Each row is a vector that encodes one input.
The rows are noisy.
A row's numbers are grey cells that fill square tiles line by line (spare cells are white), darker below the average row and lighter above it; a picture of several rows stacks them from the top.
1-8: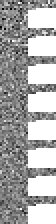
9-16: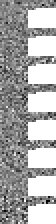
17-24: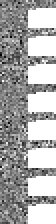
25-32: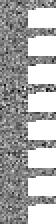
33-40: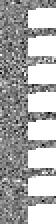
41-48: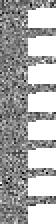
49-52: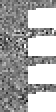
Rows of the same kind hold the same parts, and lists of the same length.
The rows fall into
2 kinds.
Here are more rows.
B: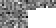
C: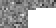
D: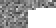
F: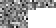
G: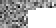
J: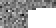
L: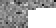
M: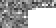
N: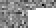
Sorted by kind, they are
B, C, D, J, L, N
F, G, M

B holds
three true/false values.
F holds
a point on a 7-point line.
